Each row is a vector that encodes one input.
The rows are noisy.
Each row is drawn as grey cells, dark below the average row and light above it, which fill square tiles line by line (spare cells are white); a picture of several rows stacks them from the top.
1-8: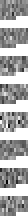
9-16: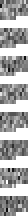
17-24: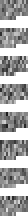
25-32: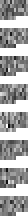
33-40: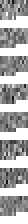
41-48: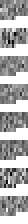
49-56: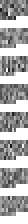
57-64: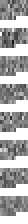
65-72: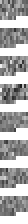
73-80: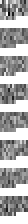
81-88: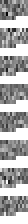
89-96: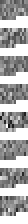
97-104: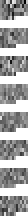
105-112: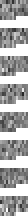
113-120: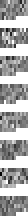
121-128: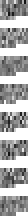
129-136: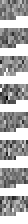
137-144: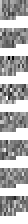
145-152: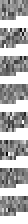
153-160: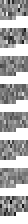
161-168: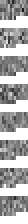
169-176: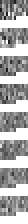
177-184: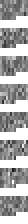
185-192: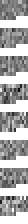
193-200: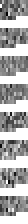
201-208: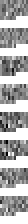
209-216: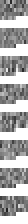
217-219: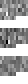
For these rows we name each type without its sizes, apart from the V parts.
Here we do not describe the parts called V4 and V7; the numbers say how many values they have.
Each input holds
a point on a line, a node of a tree and a value of V7, together with either a point on a circle, or a list of values of V4.
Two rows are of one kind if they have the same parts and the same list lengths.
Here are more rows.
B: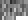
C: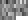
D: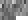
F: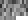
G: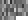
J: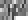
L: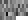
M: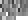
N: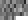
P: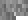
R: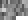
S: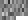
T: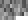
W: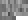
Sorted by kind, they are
B, F, G, N, T
C, J, L, R
D, P, W
M, S

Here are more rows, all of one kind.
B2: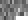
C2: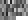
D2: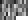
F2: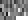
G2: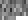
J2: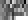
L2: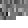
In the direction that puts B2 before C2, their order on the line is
F2, D2, B2, L2, J2, C2, G2.
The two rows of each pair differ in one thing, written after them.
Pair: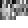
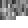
the place on the line
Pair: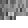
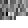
the place on the line
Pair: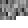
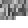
the place on the circle
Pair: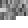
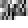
the value of V7
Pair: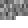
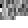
the place on the circle
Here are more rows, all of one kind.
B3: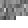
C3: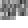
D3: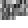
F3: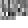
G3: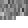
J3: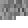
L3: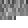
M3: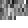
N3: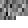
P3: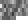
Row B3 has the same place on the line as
C3, D3, J3 and N3.
